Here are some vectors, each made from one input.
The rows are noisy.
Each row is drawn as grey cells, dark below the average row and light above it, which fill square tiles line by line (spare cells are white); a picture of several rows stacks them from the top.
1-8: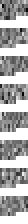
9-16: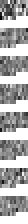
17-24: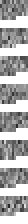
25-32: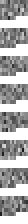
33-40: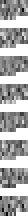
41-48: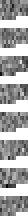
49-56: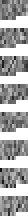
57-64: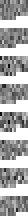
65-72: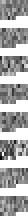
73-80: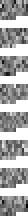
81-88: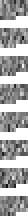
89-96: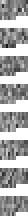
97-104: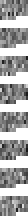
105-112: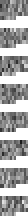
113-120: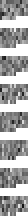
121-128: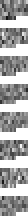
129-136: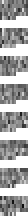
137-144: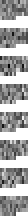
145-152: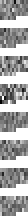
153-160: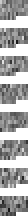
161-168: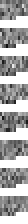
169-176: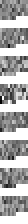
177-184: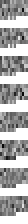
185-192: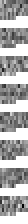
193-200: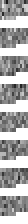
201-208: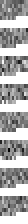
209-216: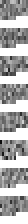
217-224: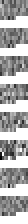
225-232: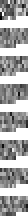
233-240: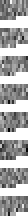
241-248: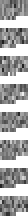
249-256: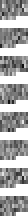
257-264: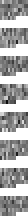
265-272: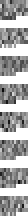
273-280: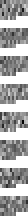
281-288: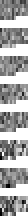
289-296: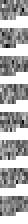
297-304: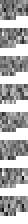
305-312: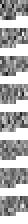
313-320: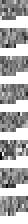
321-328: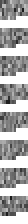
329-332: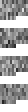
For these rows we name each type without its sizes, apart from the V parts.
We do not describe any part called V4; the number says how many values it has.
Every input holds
a list of items, each either a point on a line, or a true/false value and a value of V4.
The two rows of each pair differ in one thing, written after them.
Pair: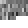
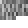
the true/false value in item 1 of the list
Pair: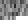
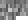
the true/false value in item 2 of the list
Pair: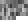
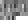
the true/false value in item 1 of the list
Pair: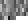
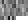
the true/false value in item 1 of the list
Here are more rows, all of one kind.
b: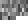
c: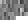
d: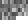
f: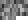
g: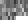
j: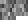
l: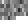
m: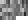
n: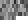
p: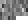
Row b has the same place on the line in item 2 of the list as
c, l and p.
